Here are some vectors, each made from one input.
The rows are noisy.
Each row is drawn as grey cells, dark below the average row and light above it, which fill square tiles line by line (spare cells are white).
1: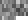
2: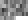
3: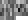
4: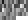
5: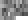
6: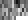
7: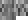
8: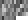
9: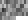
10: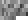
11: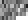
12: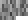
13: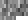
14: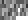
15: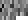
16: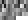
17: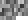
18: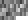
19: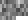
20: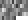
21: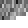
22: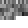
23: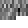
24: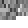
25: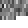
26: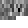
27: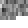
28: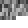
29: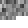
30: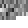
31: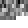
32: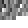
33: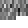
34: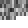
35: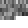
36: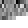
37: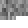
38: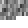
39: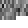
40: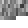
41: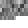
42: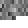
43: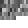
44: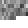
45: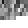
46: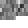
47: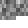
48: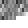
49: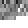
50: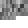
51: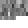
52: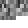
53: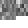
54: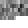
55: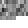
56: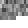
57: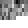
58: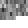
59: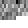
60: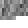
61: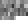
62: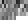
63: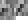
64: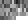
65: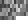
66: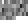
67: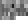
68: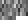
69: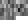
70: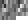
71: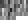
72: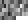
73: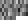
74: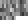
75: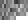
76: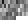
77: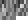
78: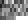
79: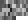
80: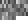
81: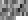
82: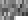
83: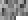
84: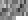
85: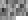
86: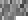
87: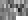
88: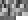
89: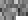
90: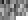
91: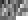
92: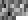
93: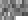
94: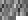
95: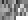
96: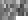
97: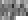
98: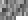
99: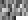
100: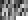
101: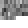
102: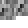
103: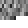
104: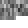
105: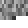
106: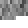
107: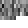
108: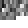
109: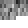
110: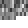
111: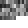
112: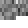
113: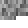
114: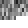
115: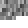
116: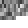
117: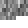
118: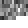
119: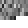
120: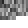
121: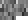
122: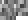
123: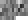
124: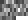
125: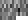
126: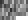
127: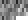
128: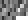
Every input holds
one of 8 labels and a point on an 8-point line, together with either a fixed value, or a node of a 7-node tree.
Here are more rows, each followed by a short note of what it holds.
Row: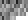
one of 8 labels, a point on an 8-point line and a node of a 7-node tree
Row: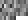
one of 8 labels and a point on an 8-point line
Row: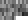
one of 8 labels and a point on an 8-point line
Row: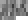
one of 8 labels and a point on an 8-point line
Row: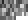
one of 8 labels, a point on an 8-point line and a node of a 7-node tree
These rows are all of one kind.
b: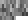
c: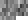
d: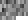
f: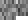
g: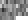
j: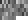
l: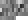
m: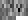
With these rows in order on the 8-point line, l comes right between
b and c.
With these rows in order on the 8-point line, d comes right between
c and g.
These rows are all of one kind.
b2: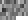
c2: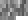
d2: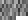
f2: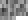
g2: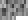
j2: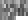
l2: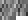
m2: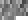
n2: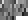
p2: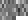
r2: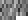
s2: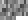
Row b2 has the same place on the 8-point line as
g2 and s2.
